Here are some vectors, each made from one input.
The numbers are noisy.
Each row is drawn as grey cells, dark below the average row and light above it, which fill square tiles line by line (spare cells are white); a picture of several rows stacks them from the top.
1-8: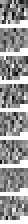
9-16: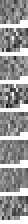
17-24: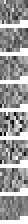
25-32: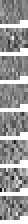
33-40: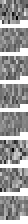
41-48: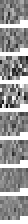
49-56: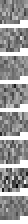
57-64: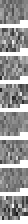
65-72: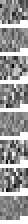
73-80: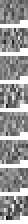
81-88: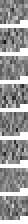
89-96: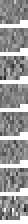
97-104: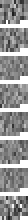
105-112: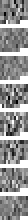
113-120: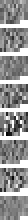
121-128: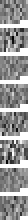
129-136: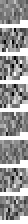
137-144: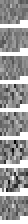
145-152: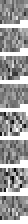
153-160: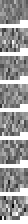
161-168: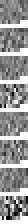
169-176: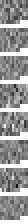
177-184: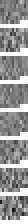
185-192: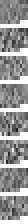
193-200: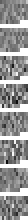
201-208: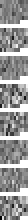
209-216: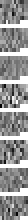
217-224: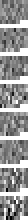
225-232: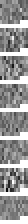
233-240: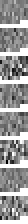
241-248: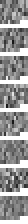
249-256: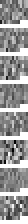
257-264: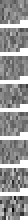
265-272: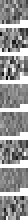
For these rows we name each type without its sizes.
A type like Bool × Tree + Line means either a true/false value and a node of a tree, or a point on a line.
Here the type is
Bool × (Circle + Unit) + Tree.
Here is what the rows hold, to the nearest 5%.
About 45% of them hold a node of a tree. The rest hold a true/false value, together with either a point on a circle, or a fixed value.
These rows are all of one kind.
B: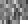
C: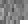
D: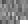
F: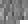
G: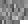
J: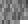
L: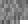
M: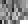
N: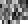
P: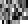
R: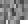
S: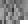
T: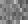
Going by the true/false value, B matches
G, N, R and T.
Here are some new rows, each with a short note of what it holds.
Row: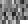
a true/false value
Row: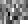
a node of a tree
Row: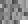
a node of a tree
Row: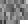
a true/false value
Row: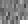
a node of a tree
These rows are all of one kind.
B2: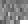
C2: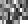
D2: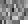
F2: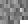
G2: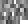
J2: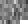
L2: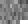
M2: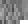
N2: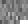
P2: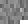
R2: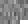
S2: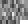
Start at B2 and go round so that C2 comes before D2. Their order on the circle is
B2, N2, J2, L2, C2, M2, F2, P2, D2, S2, G2, R2.
